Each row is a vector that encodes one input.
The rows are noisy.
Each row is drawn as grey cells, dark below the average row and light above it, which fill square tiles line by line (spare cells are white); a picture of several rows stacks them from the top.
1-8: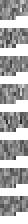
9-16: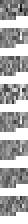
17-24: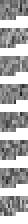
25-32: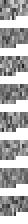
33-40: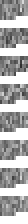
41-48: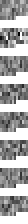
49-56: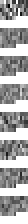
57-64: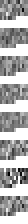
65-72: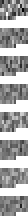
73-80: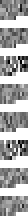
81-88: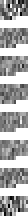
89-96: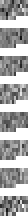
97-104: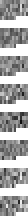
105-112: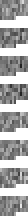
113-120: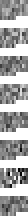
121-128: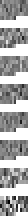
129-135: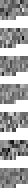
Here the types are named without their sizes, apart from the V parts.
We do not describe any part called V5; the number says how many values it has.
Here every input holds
a list of items, each a point on a line and a value of V5.
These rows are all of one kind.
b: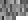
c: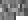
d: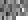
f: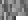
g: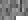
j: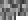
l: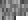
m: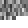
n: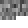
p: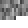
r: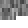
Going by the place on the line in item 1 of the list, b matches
d and m.
